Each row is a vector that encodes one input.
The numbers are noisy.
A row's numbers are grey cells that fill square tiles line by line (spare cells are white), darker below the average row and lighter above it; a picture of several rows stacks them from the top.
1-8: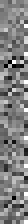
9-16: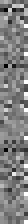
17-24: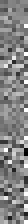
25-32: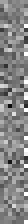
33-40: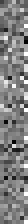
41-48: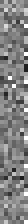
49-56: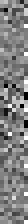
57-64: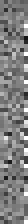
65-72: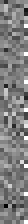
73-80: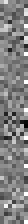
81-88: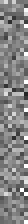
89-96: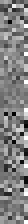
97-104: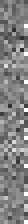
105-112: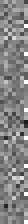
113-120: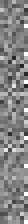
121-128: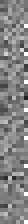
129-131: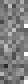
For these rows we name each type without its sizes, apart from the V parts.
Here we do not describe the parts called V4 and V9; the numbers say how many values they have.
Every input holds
a value of V9, together with either a point on a line and a true/false value, or a value of V4.
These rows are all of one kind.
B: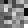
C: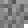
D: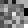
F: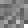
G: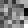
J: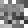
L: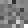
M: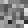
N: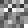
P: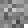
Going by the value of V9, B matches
D, F, L and M.
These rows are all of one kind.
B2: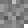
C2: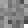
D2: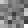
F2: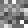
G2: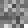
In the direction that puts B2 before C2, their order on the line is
B2, C2, D2, G2, F2.
